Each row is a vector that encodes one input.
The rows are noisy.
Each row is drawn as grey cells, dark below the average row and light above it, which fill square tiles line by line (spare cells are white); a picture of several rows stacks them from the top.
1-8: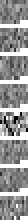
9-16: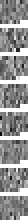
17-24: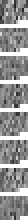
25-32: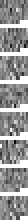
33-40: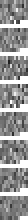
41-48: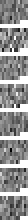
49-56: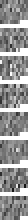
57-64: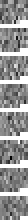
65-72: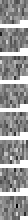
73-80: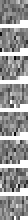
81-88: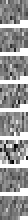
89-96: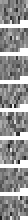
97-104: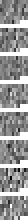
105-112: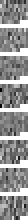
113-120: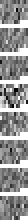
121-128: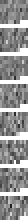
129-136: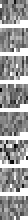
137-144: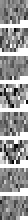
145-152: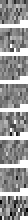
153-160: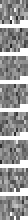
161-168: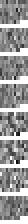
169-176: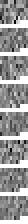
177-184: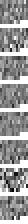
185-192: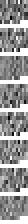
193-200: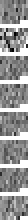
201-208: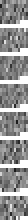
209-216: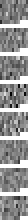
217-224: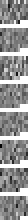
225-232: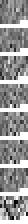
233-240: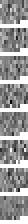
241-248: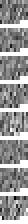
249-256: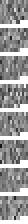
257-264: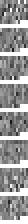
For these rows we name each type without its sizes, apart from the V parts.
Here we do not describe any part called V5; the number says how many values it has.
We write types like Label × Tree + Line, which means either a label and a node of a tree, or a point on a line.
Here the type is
List((Label × V5 + Unit) × Line).
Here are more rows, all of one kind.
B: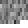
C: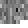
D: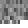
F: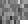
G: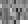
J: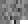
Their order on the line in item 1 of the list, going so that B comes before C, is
J, F, B, D, G, C.
